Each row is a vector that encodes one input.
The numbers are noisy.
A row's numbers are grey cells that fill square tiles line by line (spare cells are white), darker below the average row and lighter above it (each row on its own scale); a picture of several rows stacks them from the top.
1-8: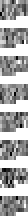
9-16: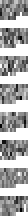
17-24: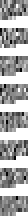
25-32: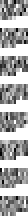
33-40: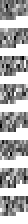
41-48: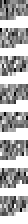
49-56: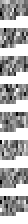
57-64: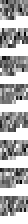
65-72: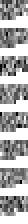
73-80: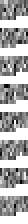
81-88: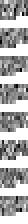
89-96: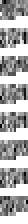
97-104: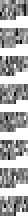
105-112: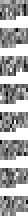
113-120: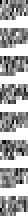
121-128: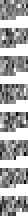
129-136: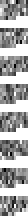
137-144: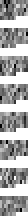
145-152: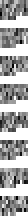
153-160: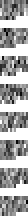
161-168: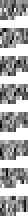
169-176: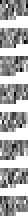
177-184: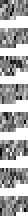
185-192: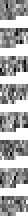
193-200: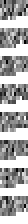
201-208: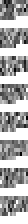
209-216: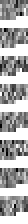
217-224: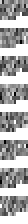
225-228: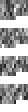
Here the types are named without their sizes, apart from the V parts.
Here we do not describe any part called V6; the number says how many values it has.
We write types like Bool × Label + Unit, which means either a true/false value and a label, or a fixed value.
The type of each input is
(Bool × Bool × Bool + List(Circle)) × V6.
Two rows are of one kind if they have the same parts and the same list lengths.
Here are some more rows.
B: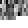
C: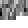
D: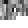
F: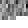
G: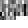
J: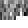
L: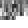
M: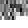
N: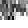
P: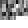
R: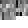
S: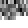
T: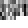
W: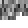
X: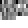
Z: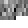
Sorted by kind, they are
B, F, X
C, G, J, T, W, Z
D, P, S
L, M, N
R

